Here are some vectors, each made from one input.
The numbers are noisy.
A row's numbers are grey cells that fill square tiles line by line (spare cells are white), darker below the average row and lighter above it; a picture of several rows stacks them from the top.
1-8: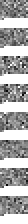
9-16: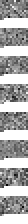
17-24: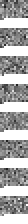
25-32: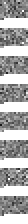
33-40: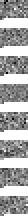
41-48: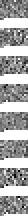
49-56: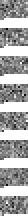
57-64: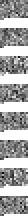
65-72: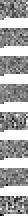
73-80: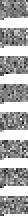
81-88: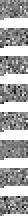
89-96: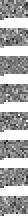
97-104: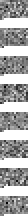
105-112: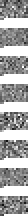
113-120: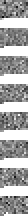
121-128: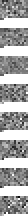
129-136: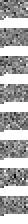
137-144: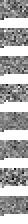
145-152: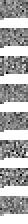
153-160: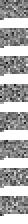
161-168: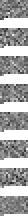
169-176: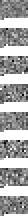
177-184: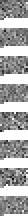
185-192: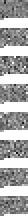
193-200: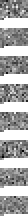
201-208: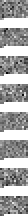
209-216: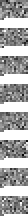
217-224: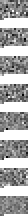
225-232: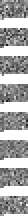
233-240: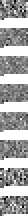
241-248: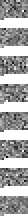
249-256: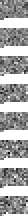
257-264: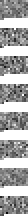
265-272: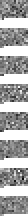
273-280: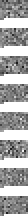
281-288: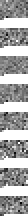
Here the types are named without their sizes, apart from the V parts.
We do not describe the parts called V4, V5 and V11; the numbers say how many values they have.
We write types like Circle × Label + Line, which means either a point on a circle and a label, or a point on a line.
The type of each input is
Bool × ((Circle + V5) × Tree + V4 × V11).
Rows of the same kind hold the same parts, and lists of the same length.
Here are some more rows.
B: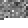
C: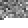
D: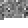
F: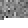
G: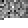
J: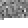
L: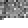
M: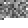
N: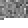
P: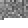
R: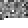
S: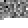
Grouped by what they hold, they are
B, D, F, J, N, P, R
C, G, L
M, S

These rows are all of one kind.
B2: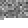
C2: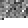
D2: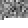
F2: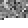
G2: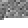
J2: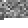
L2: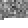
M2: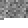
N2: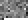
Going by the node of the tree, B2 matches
C2, D2 and M2.
